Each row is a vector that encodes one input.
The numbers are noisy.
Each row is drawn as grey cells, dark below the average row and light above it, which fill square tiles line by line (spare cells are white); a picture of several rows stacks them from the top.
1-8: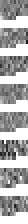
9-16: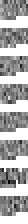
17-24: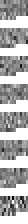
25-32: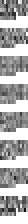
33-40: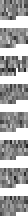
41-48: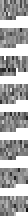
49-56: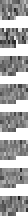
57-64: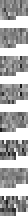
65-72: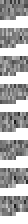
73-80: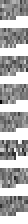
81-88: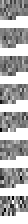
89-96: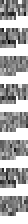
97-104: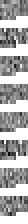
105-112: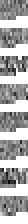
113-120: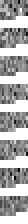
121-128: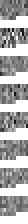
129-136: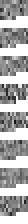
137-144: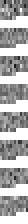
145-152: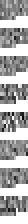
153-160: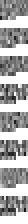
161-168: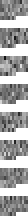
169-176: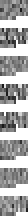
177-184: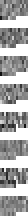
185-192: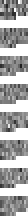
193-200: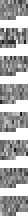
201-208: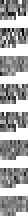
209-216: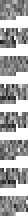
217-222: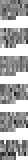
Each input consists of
either a point on a 7-point line and a true/false value, or a list of up to three points on a 9-point line.
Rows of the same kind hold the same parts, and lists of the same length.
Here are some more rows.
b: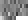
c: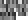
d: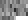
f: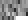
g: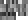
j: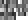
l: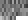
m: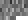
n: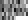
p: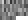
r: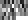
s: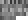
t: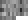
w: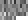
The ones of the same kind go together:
b, l, m, t, w
c, g, j
d, f, n
p, s
r

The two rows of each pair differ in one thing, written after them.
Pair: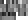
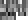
the place on the 7-point line
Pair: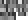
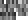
the place on the 7-point line
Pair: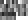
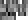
the place on the 7-point line
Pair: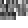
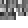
the place on the 7-point line
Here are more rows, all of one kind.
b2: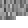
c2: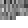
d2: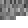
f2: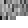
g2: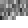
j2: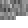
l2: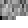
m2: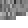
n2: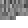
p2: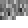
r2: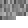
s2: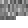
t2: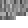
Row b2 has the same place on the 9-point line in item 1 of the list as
r2 and t2.
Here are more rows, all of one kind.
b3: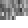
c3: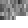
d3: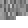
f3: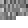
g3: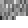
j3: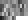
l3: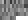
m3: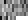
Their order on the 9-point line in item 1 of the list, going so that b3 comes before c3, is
m3, g3, j3, b3, c3, d3, f3, l3.
